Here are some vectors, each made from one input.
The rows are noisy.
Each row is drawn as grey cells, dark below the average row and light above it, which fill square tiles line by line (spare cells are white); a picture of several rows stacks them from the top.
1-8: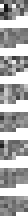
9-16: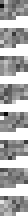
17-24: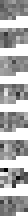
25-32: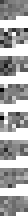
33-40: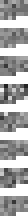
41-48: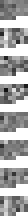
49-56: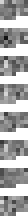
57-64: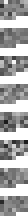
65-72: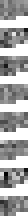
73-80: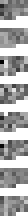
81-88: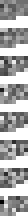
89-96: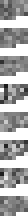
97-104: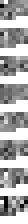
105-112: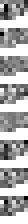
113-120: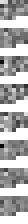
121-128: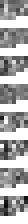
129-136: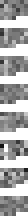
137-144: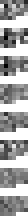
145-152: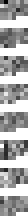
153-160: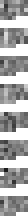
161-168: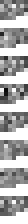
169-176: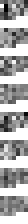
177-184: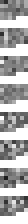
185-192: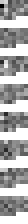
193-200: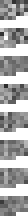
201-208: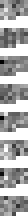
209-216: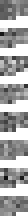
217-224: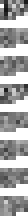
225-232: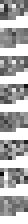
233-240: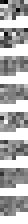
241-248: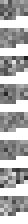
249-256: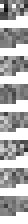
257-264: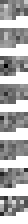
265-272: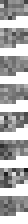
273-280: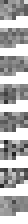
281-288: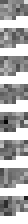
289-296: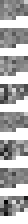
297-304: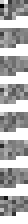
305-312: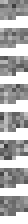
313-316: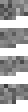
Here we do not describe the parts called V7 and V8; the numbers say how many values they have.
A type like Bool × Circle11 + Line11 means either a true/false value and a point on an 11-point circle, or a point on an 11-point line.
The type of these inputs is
Bool × (Line15 + V7) × V8.
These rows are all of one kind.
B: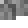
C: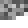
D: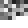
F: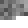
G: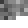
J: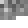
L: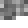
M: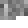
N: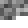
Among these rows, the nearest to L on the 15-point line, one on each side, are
C and M.
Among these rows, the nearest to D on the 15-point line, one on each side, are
C and G.
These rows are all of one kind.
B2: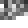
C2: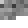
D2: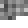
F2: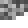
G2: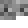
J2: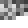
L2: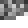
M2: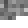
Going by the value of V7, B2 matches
G2 and J2.
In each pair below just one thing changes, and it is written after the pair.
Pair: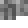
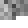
the value of V8
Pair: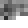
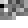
the place on the 15-point line
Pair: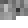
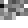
the value of V8
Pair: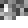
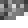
the true/false value
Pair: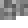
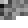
the value of V8
